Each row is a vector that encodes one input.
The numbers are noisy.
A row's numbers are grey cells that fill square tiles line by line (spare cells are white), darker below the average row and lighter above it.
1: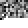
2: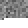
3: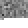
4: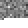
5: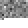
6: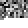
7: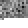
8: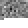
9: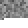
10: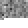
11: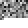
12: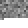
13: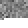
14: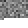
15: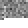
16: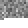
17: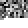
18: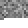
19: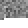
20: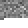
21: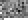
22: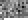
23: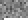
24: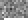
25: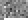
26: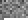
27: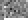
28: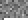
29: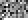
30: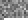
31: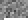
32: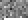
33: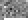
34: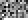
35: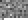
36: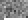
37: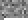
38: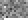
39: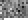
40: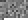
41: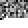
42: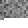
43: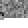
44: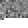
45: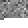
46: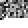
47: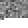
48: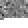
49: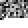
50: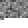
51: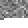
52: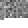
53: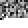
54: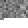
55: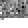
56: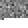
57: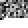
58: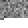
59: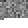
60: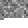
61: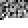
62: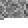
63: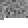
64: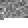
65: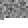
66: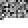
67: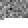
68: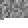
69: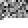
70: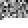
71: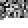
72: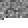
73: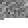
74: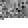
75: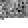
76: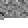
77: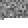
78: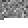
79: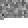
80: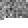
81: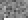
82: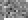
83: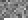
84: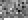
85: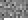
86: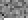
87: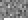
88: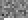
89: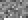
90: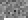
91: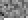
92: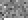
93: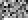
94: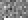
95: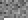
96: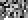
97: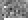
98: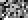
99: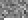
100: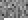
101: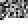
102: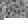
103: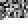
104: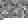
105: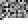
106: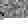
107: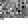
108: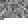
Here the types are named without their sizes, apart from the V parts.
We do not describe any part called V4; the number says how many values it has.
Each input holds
either a point on a line, or a list of items, each a true/false value and a value of V4.
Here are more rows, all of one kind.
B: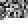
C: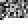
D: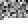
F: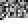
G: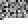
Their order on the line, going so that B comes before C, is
B, C, F, G, D.
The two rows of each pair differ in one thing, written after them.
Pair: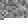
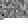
the value of V4 in item 1 of the list
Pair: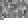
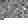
the true/false value in item 1 of the list
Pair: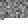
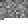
the true/false value in item 2 of the list
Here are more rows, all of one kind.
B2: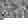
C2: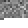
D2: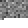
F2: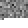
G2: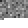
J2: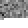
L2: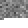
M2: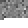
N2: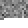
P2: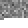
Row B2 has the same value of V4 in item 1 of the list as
C2, M2, N2 and P2.
